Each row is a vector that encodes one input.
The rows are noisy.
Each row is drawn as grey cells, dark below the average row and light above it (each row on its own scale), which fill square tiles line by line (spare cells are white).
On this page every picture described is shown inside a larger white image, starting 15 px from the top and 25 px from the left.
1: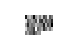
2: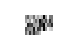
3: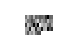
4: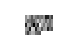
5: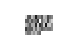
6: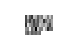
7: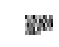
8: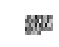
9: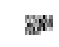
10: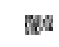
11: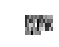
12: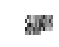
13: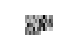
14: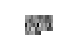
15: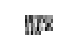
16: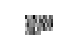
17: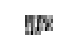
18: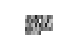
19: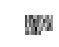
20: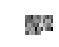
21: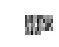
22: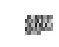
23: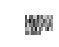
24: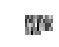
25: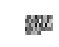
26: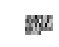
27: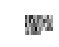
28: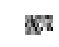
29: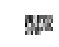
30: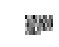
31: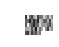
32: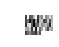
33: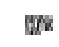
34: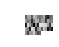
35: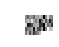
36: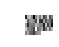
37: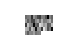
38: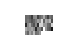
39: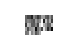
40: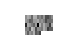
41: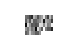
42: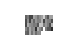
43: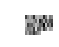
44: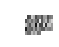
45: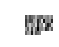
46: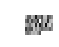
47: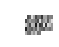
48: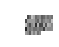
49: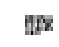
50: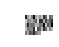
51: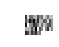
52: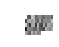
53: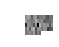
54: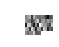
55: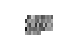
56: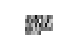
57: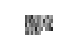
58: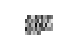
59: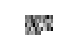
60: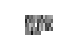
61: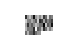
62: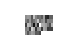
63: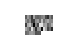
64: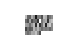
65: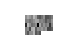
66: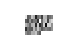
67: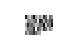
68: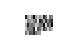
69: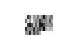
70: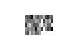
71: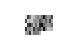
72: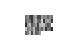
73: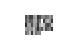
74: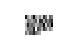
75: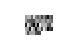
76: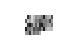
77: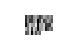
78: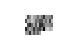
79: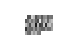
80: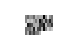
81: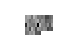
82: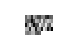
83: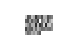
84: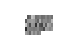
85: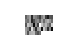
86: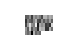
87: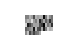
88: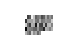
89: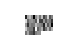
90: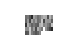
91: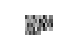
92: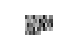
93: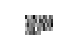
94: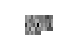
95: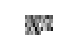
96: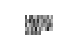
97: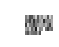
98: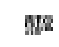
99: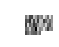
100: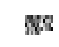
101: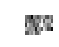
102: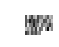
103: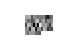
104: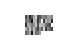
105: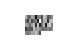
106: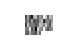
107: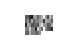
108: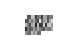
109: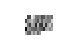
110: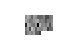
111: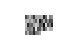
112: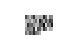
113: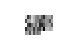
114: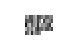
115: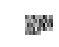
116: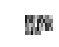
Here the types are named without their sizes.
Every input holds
either a point on a line, or a node of a tree.
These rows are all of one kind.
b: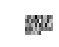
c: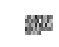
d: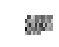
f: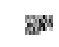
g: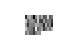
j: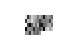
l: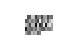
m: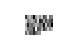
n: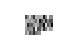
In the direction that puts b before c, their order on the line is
b, c, l, d, j, f, n, m, g.
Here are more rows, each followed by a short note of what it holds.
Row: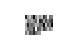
a point on a line
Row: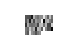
a node of a tree
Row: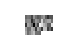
a node of a tree
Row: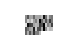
a point on a line
